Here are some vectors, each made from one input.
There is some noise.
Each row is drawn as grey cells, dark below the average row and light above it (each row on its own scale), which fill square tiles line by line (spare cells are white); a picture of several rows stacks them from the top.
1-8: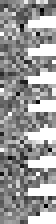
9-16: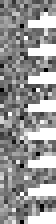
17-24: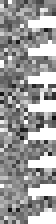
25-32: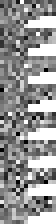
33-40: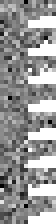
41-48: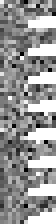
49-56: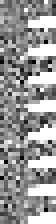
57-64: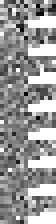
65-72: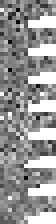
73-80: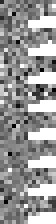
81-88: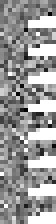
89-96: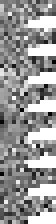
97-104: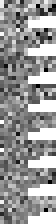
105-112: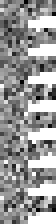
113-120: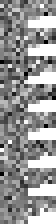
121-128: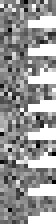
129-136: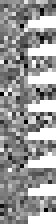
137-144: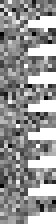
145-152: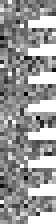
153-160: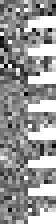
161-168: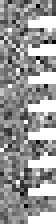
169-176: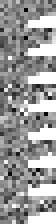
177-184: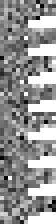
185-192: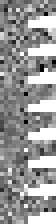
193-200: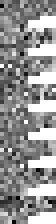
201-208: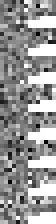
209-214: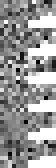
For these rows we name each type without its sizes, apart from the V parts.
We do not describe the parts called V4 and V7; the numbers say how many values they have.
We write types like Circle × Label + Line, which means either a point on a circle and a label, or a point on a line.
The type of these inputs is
(Bool × Bool × Bool + V7) × (Label + Line) + V4.
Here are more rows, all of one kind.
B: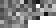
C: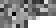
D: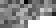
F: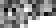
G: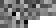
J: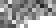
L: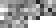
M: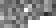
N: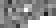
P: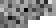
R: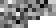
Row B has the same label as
P and R.
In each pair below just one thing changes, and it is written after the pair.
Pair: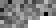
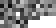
one of the three true/false values
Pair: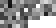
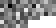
one of the three true/false values
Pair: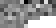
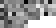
one of the three true/false values
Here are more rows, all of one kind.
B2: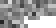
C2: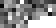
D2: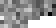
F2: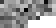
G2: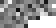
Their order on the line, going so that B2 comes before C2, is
G2, B2, D2, C2, F2.
